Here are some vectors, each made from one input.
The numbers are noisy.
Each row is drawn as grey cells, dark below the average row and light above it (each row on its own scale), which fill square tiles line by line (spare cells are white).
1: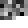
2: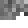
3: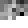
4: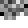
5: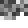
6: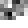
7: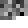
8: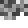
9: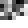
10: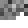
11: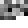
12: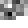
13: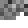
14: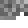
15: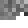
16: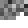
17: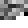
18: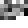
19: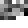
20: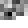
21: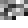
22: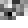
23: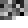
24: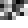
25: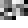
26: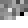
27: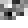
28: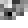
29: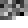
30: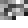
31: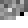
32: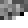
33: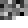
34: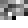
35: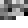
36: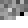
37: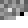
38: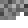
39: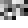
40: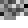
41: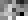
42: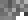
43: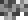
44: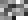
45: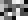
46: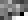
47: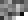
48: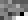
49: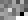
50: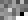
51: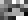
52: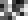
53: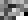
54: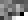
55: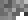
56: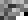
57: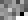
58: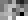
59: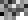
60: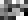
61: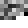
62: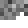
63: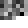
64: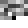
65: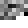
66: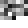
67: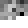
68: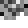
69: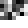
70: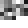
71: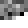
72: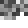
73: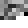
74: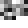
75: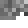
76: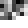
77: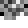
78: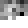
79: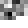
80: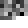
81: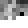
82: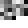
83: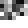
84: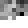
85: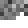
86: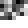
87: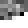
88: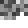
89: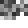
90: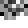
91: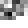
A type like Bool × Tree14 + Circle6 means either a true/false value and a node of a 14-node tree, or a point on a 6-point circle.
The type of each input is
Bool × Bool × Bool + Line6.
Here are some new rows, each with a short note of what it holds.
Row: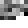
three true/false values
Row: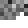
three true/false values
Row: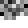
three true/false values
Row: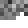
three true/false values
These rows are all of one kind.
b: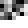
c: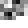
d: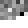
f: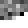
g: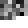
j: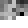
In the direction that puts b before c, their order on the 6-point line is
j, d, f, g, b, c.
